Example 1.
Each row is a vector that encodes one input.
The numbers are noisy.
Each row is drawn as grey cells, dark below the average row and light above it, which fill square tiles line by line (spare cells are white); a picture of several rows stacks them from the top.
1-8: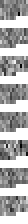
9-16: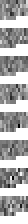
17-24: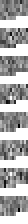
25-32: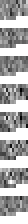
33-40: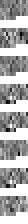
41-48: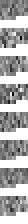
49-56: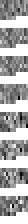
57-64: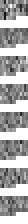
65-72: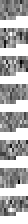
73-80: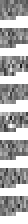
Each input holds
either a point on a 9-point line, or a node of an 11-node tree.
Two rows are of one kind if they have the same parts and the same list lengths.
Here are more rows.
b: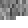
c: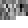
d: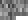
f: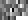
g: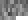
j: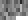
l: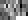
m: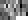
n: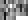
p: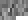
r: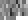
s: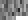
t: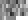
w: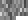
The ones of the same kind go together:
b, d, g, j, p, r, s, t, w
c, f, l, m, n

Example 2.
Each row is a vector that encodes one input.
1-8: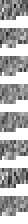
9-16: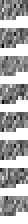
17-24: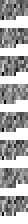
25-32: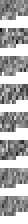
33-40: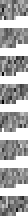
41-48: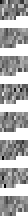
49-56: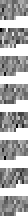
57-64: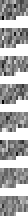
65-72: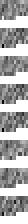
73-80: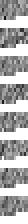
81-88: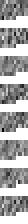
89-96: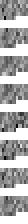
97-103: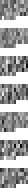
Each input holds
either a point on a 7-point line, or a point on a 9-point line.
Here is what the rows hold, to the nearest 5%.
About 45% of them hold a point on a 7-point line. The rest hold a point on a 9-point line.
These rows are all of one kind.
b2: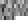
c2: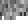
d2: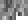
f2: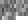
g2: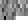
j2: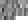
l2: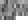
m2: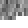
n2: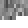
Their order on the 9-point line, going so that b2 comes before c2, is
g2, j2, b2, m2, l2, c2, n2, d2, f2.
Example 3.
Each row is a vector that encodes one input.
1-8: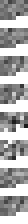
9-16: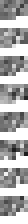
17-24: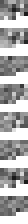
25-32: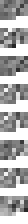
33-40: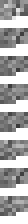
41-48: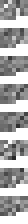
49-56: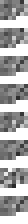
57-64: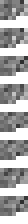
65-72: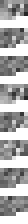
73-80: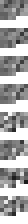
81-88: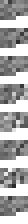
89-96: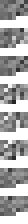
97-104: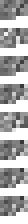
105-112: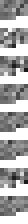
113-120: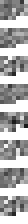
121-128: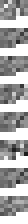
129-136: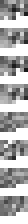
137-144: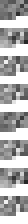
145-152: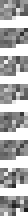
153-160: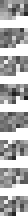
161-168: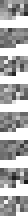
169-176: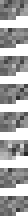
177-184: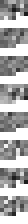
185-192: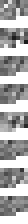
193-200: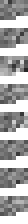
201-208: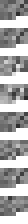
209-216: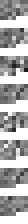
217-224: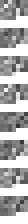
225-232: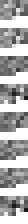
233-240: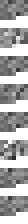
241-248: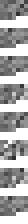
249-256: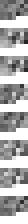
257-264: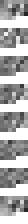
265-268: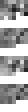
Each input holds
either a point on a 5-point line, or a point on a 10-point line.
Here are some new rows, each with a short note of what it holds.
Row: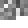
a point on a 5-point line
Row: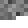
a point on a 10-point line
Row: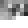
a point on a 5-point line
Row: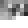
a point on a 5-point line
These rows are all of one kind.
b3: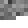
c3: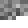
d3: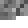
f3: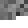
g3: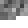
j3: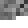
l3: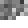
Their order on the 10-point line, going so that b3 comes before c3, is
l3, g3, d3, j3, f3, b3, c3.
